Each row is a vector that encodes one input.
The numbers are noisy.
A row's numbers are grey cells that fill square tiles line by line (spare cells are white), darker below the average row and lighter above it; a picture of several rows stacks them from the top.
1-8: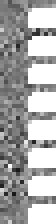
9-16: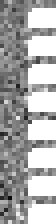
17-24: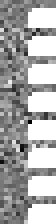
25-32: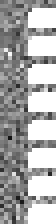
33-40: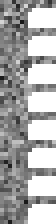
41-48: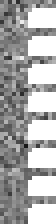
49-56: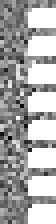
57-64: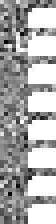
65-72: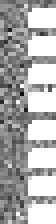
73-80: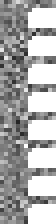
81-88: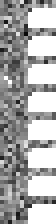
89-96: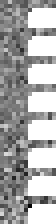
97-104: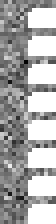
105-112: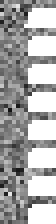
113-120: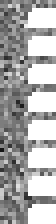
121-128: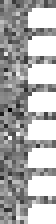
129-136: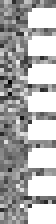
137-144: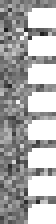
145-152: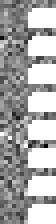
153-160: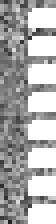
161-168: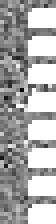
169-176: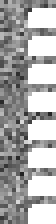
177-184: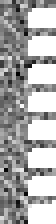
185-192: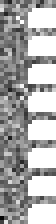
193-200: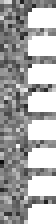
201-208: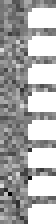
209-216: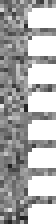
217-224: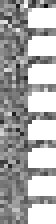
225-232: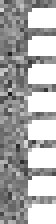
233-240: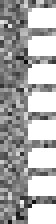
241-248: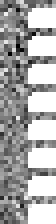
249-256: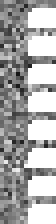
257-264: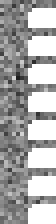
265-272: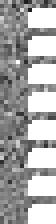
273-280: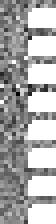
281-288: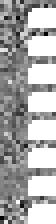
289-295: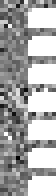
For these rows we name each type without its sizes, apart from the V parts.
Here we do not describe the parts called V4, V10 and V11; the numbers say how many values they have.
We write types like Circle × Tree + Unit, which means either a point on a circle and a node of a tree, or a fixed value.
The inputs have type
Bool × (Circle + Label) × V11 + V4 × V10.
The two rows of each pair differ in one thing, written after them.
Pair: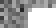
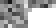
the true/false value
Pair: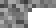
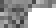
the label
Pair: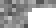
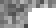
the value of V11
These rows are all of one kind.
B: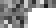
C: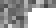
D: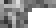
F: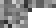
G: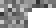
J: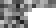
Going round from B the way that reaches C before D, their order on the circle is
B, J, G, F, C, D.
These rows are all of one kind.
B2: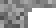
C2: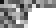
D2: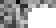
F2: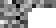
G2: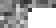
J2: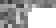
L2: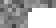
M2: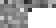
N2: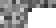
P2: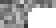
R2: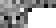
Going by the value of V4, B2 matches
D2 and M2.
